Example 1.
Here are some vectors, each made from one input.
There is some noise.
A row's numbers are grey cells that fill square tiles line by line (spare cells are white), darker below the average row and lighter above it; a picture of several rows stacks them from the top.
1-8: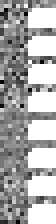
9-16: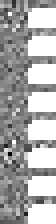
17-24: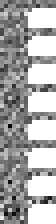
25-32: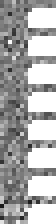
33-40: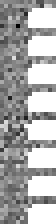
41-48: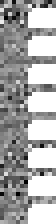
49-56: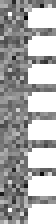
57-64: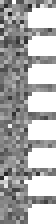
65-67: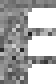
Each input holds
a true/false value, together with either a fixed value, or a node of an 8-node tree.
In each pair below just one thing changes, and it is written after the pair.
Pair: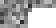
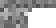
the true/false value
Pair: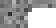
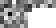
the node of the tree
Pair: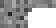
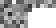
the node of the tree
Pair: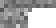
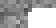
the true/false value
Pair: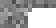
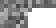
the node of the tree
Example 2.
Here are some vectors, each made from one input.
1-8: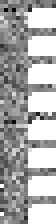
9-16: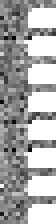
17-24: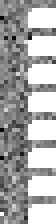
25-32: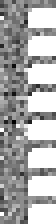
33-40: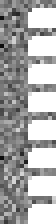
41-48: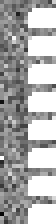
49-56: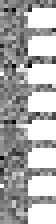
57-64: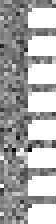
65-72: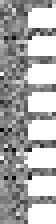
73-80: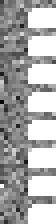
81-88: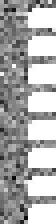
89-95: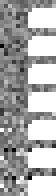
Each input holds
a point on a 13-point line, together with either a fixed value, or four true/false values.
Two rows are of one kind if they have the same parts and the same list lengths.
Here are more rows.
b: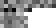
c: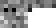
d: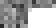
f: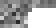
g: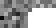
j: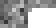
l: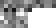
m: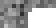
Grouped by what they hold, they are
b, c, l
d, f, g, j, m

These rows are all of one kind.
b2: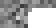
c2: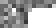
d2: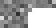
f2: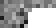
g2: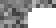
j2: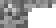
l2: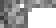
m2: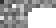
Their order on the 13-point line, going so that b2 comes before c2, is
m2, b2, d2, g2, f2, j2, c2, l2.
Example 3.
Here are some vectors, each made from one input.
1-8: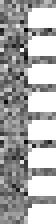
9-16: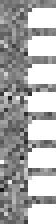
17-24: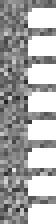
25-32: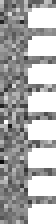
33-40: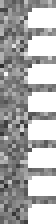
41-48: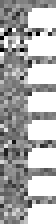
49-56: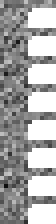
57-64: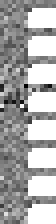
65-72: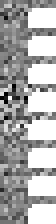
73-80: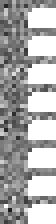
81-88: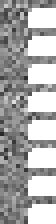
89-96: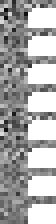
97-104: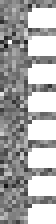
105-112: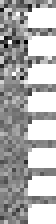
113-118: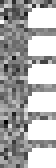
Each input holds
a point on a 7-point line, together with either a fixed value, or a node of a 12-node tree.
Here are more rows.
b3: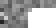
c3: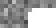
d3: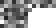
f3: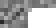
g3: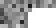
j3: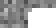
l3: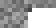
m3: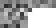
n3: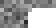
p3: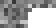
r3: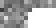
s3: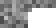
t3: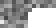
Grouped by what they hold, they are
b3, c3, f3, g3, j3, n3, s3
d3, l3, m3, p3, r3, t3

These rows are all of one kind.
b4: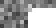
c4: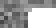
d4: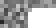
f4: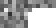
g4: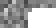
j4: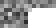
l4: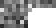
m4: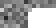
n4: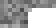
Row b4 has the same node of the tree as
f4, j4 and n4.
